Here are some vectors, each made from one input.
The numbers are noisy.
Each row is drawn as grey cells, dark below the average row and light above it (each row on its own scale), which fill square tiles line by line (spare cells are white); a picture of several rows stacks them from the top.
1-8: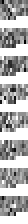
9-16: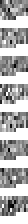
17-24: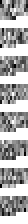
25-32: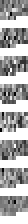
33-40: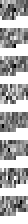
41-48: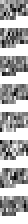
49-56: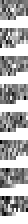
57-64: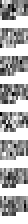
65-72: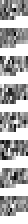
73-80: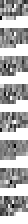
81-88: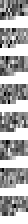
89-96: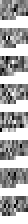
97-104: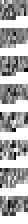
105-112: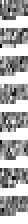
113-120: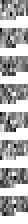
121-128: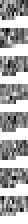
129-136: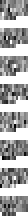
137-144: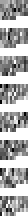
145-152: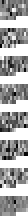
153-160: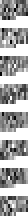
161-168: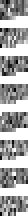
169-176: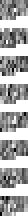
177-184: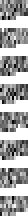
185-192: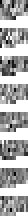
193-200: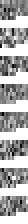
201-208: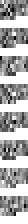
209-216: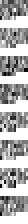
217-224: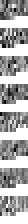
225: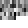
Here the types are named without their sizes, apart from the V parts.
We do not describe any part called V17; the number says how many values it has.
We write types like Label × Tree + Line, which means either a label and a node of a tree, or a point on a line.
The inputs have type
Bool × Bool × Bool × (Tree + V17).
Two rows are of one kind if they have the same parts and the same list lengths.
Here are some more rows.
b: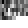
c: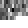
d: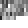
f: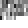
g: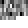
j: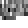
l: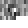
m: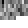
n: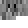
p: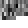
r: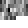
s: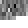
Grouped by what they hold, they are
b, c, d, f, n, s
g, j, l, m, p, r

